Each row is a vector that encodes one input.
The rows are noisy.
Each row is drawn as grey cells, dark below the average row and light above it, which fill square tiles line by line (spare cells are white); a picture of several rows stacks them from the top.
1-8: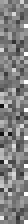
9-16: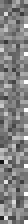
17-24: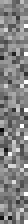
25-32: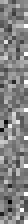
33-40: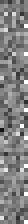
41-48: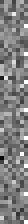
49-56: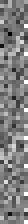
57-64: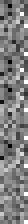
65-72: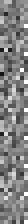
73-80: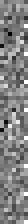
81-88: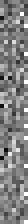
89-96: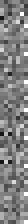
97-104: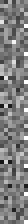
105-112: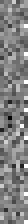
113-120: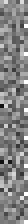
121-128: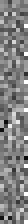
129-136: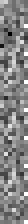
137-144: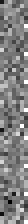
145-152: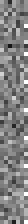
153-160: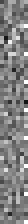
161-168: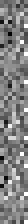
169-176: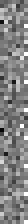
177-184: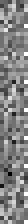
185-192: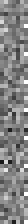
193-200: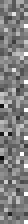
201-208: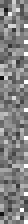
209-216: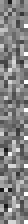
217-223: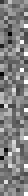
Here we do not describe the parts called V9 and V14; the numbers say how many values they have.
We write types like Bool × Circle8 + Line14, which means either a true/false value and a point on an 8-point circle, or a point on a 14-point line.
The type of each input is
(Line7 + V14) × V9 + Line12.
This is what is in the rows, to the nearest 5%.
About 35% of them hold a point on a 12-point line. The rest hold a value of V9, together with either a point on a 7-point line, or a value of V14.
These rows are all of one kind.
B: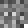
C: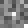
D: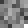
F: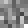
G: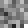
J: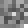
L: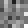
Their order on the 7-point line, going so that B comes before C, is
J, G, L, B, C, D, F.
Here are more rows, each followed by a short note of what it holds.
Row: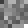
a value of V9 and a value of V14
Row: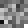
a point on a 12-point line
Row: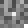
a point on a 7-point line and a value of V9
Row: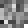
a point on a 12-point line
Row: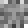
a value of V9 and a value of V14
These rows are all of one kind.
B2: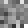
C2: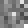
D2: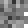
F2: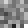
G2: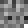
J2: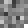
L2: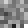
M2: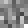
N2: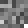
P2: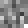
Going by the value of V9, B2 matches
F2 and L2.
